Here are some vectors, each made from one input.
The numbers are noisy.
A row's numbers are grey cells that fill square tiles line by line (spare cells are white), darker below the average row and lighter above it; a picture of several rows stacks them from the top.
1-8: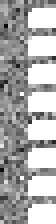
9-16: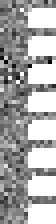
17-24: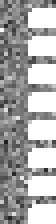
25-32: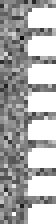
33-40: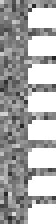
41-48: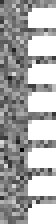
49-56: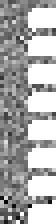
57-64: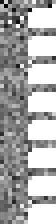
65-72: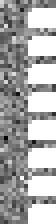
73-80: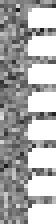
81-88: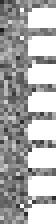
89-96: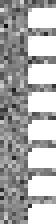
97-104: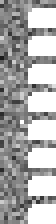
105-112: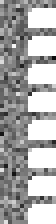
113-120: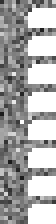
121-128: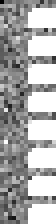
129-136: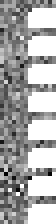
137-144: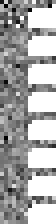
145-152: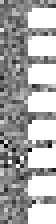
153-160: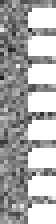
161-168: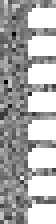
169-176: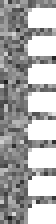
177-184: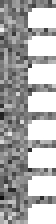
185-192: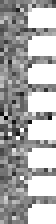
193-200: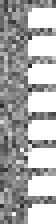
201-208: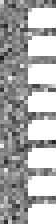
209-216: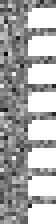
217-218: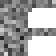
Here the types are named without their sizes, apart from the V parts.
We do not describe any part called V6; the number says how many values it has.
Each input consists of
a list of items, each a true/false value and a value of V6.
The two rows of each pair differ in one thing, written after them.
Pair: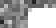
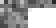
the true/false value in item 1 of the list
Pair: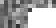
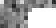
the value of V6 in item 1 of the list
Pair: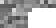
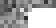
the value of V6 in item 1 of the list
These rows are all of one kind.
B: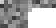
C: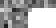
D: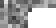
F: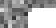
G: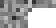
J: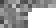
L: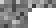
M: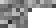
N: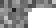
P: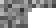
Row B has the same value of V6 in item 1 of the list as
D, G and M.
